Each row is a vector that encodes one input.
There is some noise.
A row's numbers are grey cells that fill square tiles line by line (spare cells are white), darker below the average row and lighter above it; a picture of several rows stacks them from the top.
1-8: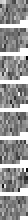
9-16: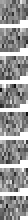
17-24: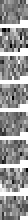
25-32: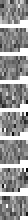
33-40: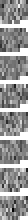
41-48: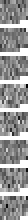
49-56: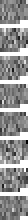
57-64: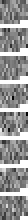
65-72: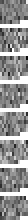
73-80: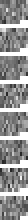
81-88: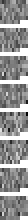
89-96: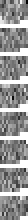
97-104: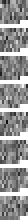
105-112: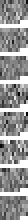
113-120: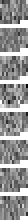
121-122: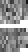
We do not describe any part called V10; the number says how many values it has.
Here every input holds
either a point on a 9-point circle, or a true/false value and a value of V10.
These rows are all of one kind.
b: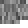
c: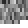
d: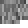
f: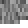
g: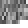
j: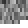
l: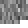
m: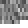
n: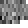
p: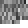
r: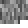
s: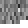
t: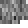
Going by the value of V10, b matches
d, f and m.
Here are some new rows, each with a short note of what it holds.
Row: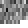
a point on a 9-point circle
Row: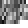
a true/false value and a value of V10
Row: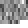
a point on a 9-point circle
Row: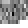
a point on a 9-point circle
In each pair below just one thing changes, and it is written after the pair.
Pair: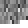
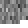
the value of V10
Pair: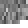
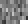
the value of V10
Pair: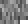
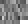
the value of V10
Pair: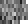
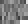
the value of V10
